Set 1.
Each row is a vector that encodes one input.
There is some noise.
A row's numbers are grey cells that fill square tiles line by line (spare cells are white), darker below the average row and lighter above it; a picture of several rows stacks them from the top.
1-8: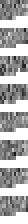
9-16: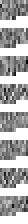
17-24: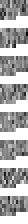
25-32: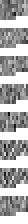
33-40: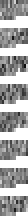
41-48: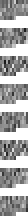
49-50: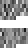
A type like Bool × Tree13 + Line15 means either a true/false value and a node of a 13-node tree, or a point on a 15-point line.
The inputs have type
List2(Circle6).
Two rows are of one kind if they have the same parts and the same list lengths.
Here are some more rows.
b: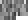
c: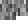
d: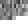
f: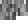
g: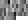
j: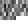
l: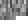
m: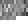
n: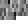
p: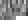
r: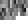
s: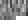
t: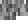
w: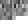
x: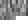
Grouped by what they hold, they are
b, c, d, f, l, p, s, t, w, x
g, m, n, r
j

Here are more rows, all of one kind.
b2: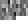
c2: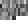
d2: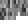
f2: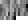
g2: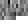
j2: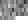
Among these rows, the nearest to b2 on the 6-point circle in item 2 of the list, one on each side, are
d2 and j2.
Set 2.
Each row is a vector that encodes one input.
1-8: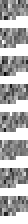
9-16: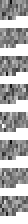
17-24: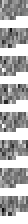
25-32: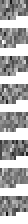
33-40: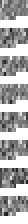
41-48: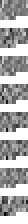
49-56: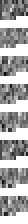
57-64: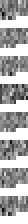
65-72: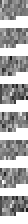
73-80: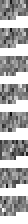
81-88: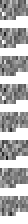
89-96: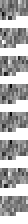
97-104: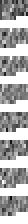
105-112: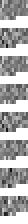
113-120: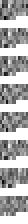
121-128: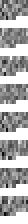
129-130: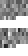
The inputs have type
Bool × Tree7 + Unit.
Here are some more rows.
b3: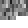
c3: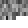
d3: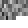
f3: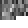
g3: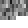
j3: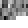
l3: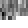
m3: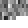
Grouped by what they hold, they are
b3, c3, d3, g3, j3, l3, m3
f3

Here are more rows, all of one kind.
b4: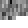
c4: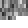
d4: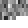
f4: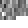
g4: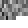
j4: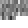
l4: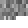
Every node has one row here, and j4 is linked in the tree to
b4, f4 and l4.
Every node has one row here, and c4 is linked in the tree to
b4.
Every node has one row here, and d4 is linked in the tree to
f4.
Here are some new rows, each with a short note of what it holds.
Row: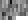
a node of a 7-node tree and a true/false value
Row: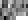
a node of a 7-node tree and a true/false value
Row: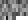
a node of a 7-node tree and a true/false value
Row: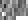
a node of a 7-node tree and a true/false value
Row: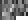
a fixed value
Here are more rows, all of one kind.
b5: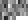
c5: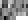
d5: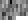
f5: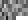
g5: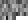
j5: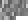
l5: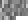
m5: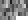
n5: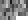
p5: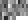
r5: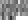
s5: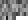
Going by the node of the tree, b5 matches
c5 and p5.
